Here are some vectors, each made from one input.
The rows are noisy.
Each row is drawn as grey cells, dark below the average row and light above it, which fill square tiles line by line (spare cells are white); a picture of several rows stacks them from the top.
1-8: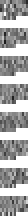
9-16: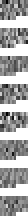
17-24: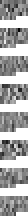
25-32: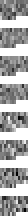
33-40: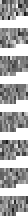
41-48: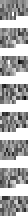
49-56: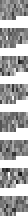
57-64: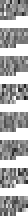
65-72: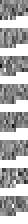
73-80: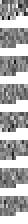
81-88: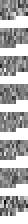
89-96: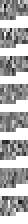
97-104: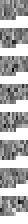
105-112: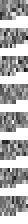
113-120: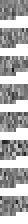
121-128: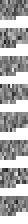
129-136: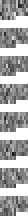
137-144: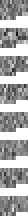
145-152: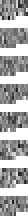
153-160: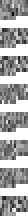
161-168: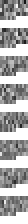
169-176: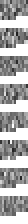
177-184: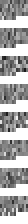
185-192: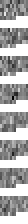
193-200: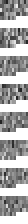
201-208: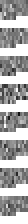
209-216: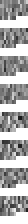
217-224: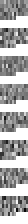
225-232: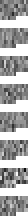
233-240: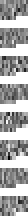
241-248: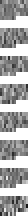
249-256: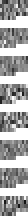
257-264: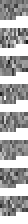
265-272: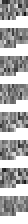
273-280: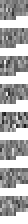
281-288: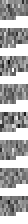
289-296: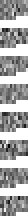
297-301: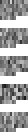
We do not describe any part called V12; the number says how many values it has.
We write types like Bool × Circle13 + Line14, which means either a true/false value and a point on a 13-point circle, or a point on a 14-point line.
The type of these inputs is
(Bool × Bool × Bool + V12) × V12 + Line9.
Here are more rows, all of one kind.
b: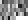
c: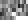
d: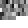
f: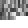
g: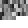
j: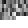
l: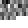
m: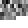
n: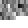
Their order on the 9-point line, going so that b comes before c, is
d, g, m, l, j, b, n, c, f.
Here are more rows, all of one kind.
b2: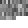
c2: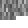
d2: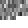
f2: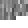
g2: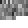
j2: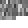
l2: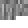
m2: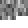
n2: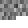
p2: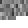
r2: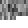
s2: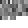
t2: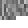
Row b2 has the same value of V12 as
g2, j2 and s2.
